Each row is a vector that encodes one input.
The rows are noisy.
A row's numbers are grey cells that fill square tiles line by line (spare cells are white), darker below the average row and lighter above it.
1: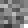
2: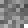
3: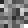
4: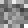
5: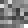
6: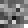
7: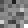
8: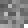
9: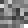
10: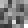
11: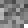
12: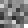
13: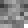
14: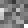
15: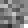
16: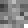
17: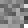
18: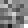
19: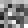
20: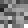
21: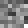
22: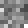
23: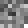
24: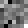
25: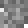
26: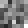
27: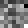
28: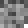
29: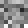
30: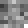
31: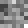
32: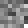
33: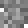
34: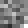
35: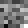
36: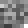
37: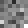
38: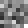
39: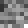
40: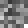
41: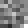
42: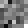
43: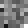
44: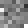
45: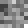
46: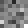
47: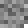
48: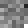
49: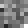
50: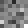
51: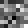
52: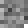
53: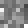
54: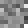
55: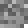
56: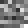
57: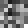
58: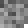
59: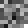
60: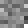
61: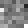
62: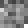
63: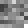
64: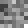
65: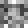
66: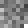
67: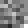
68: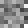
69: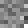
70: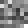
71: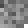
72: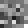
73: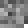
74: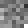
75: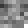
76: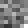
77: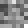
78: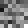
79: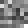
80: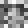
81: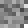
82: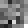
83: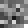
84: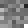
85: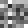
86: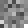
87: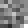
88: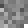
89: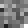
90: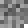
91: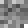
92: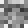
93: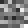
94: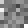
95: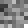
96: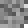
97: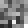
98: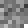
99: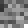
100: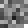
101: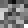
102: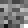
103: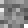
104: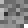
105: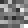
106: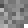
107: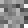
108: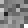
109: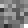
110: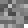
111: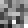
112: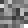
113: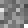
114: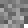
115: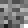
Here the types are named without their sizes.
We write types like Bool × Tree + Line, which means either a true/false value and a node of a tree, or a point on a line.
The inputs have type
Bool × Bool × Bool + List(Line).
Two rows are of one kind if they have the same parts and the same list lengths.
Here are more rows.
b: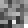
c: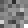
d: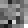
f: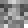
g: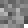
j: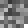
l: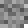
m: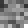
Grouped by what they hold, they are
b, d
c
f, m
g, l
j

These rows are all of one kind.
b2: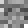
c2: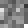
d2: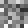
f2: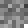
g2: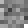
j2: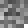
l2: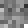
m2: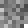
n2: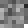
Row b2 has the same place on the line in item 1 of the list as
g2 and j2.
